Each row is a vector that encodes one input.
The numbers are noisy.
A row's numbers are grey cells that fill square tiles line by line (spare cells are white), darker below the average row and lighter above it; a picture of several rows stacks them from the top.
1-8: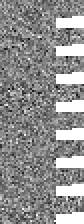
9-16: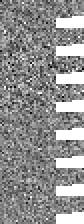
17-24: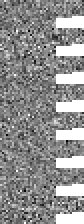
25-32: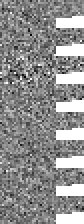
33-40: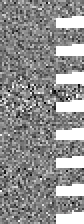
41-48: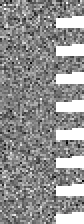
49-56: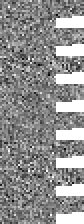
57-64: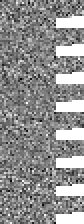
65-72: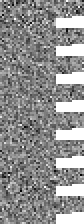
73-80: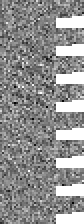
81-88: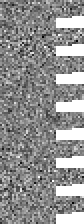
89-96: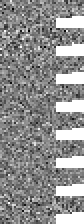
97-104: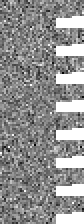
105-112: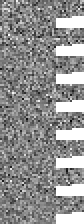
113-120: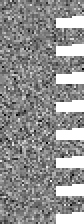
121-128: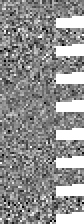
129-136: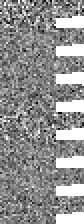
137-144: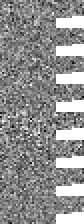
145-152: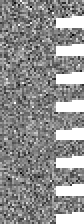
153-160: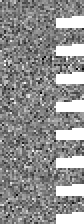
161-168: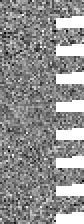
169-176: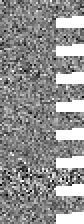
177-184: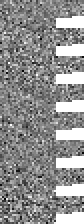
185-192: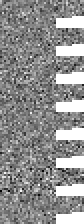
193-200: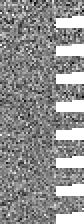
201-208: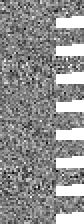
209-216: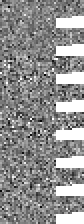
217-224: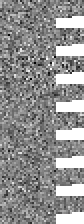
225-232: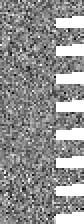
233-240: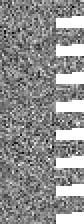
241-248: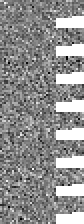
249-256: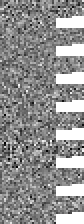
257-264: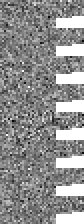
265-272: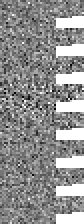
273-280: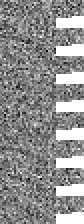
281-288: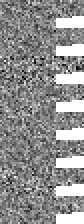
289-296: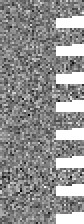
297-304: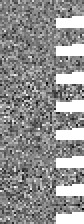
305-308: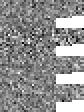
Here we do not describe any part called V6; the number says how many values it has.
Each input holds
a point on a 9-point line, together with either a point on an 8-point line and three true/false values, or a list of up to three values of V6.
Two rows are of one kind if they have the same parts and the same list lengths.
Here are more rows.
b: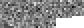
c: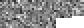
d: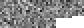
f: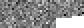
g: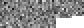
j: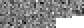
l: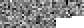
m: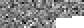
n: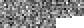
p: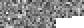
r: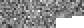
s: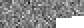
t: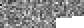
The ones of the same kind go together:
b
c, d, l, p
f, g, j
m, r, t
n, s

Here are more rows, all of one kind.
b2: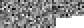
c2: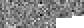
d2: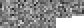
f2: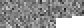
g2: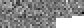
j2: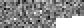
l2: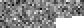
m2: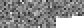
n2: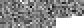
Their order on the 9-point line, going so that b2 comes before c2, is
g2, m2, n2, l2, j2, d2, b2, f2, c2.
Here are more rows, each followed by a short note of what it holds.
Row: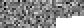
a point on a 9-point line, together with a list of one item
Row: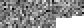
a point on a 9-point line, together with a list of one item
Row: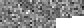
a point on a 9-point line, together with a list of two items
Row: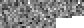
a point on an 8-point line, a point on a 9-point line and three true/false values
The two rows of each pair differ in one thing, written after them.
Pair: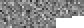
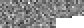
the place on the 8-point line
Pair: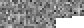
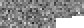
the place on the 9-point line
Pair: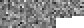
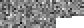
the place on the 9-point line
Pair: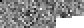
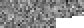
the place on the 9-point line
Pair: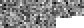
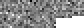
the place on the 9-point line
